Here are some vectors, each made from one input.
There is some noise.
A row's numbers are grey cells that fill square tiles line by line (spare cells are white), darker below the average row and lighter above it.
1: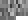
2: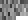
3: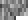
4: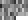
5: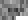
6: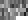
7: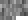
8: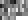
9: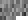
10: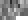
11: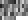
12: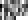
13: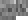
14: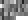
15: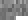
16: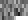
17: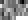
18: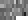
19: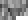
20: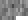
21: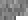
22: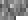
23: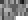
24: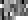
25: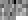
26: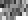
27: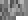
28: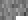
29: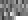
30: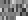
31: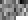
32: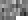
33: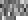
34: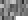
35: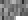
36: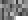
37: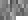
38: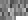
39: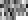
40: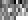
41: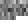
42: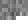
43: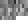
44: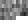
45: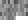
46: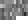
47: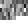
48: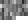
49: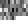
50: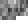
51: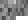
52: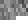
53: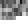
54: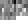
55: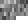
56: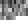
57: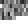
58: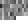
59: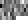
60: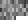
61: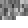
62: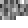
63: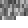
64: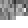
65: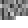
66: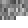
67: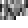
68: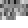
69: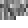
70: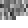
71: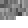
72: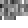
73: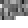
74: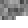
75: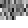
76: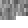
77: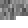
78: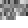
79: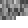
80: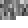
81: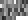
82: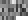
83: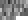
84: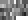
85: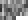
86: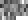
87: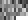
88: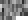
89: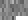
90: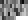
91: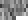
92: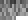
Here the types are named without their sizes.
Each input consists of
either a fixed value, or a node of each of two trees, or four true/false values.
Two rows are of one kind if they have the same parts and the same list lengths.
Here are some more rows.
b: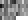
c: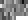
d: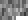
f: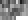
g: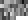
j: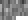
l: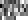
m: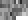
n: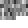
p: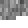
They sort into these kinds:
b
c, d, f, g, j, l, m, p
n

